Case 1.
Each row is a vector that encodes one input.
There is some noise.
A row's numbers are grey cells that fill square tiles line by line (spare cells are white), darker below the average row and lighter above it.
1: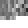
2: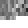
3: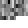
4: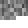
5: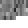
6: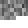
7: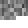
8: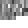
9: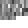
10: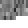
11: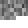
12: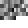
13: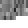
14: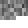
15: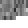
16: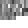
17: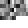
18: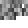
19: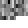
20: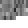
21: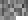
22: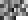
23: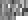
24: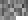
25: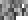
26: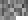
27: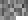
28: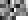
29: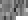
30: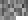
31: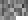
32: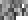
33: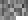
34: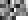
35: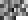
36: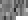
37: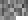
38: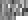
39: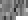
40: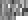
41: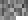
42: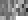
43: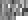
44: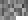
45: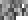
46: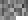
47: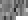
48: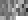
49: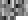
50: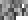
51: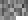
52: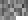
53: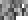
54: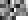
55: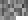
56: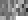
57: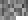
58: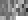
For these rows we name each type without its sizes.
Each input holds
a point on a circle.
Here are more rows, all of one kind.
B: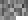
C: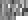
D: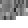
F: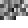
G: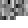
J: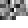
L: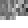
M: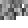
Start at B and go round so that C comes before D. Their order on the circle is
B, L, C, M, F, J, G, D.
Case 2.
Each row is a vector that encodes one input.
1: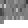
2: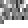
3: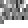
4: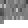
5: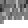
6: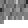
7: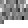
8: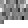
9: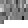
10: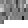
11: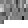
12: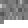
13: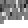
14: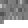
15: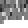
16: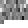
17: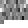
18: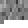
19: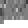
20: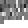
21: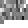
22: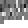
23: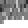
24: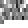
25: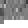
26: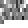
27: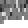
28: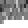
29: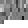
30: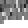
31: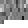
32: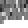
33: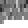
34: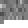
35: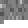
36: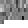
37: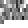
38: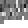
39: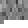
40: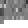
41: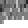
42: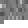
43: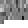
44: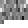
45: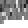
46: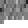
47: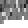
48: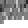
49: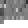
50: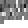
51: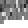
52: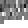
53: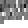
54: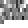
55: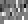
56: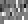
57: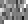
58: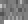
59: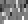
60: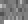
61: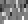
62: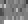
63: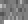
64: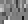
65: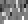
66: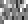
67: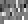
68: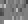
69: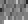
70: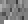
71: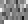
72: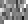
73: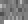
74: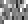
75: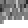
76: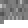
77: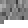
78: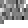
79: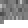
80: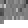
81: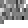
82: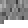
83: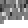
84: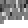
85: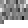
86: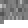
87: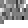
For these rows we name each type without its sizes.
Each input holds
a point on a line.
